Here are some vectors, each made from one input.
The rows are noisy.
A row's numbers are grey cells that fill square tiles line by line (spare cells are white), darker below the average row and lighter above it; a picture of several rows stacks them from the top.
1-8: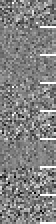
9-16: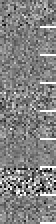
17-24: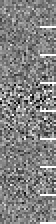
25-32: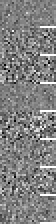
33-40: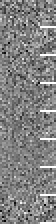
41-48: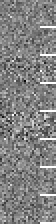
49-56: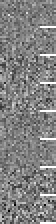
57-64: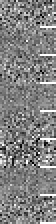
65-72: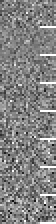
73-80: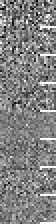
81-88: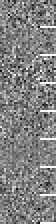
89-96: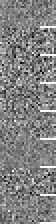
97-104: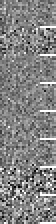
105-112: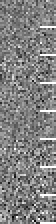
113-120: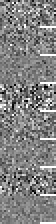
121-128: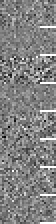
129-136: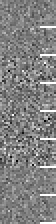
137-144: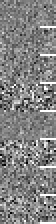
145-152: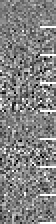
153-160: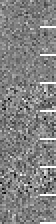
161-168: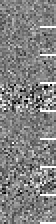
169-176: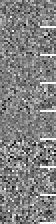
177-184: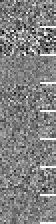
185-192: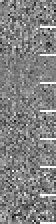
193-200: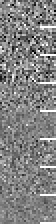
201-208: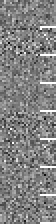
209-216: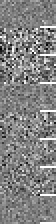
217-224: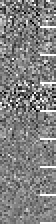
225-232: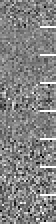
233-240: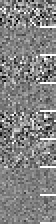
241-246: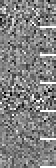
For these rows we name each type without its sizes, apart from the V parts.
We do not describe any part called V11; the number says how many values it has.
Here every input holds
either a point on a circle, a point on each of two lines and three true/false values, or a value of V11.
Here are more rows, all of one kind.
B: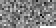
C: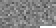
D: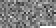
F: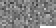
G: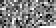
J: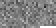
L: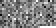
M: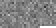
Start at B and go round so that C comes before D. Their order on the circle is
B, G, F, C, L, D, M, J.
